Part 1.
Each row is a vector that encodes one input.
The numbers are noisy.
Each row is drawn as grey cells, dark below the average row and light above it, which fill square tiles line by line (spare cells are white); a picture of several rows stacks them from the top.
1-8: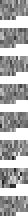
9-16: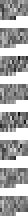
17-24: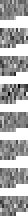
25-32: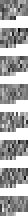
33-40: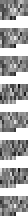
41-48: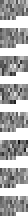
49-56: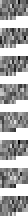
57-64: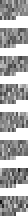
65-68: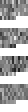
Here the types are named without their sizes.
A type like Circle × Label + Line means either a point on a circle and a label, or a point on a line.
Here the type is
Line.
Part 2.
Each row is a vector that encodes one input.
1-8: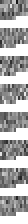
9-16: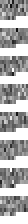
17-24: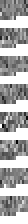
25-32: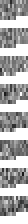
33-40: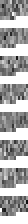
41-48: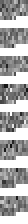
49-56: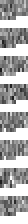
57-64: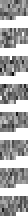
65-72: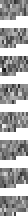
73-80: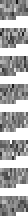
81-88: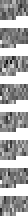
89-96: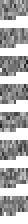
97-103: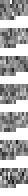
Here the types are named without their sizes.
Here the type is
Circle + Unit.
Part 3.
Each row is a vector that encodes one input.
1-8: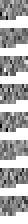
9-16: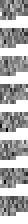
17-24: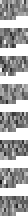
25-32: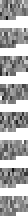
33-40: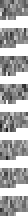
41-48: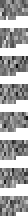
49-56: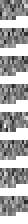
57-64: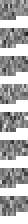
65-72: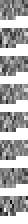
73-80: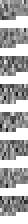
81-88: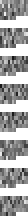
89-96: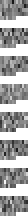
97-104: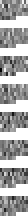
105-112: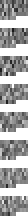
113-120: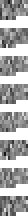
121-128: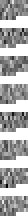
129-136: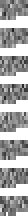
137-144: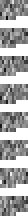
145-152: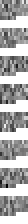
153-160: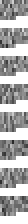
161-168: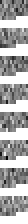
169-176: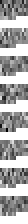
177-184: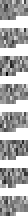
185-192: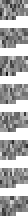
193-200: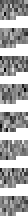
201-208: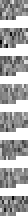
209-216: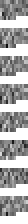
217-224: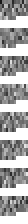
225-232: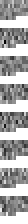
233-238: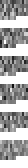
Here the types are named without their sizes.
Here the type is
Line.
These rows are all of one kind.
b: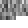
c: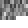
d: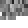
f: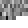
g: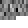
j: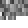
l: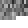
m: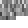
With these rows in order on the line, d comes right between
j and l.
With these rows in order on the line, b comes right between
j and m.
